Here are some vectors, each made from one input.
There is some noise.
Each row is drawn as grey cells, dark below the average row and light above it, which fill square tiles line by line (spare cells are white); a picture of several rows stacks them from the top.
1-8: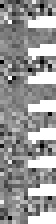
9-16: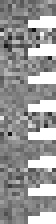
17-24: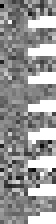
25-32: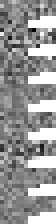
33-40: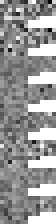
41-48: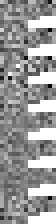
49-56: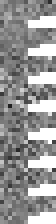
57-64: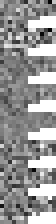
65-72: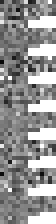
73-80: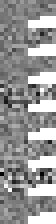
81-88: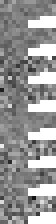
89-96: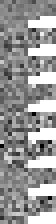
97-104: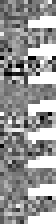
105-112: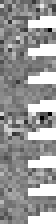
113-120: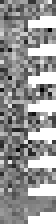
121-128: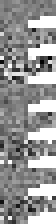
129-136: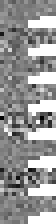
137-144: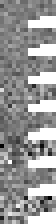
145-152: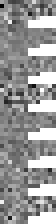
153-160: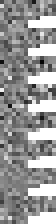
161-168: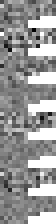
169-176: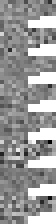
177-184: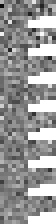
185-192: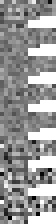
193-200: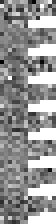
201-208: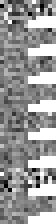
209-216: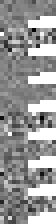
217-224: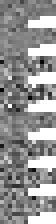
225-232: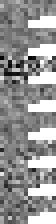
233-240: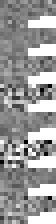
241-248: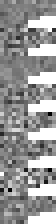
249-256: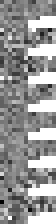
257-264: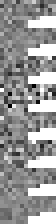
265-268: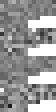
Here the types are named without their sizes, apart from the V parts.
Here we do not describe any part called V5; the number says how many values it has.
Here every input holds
a list of items, each either a point on a line, or a true/false value and a value of V5.
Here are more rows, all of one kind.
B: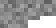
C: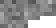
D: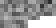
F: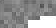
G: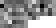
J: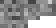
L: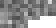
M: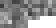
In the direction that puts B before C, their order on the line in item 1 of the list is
B, D, C, J, M, L, G, F.
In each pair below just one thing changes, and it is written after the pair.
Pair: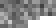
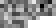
the true/false value in item 2 of the list
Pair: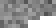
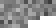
the place on the line in item 1 of the list
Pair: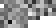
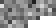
the value of V5 in item 2 of the list
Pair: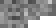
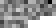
the true/false value in item 2 of the list
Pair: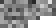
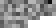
the true/false value in item 2 of the list
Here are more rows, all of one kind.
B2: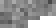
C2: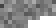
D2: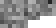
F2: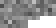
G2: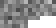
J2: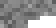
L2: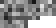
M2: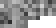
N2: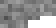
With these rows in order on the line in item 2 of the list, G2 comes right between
F2 and N2.
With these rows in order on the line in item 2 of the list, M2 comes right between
J2 and N2.
